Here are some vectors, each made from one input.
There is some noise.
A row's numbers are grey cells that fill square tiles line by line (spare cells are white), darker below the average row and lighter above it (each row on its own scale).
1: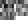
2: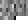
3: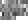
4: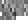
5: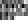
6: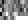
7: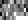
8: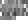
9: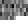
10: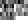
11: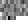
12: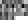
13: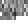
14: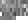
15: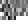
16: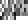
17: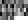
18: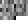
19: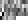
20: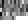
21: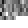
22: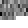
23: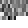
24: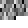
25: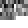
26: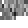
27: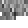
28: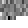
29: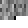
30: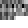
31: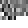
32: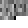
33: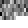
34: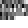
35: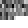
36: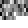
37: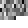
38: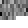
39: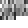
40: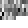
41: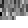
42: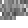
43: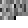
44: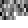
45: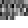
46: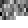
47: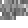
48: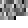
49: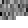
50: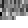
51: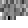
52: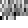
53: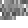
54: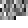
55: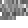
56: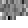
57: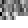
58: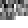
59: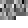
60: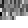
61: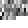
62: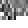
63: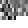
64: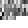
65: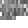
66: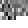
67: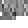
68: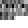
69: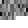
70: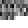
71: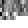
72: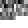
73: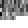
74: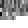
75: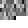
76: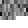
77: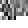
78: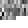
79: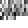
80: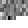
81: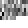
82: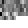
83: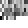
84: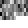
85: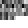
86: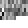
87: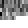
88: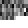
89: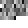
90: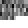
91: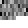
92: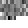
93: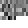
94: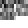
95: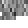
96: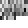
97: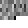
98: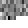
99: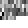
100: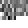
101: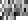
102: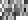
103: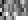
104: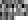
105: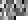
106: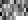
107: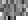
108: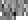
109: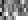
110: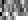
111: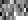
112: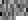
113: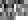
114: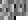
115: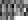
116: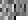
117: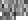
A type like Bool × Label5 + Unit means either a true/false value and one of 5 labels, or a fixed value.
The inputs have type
Bool × Bool × Bool + Line7.
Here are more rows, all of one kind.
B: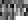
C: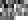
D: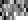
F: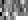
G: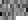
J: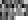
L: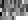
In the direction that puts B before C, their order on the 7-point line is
L, F, D, G, B, J, C.
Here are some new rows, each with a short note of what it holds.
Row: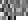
three true/false values
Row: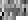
three true/false values
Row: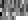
a point on a 7-point line
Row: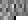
three true/false values
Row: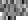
three true/false values
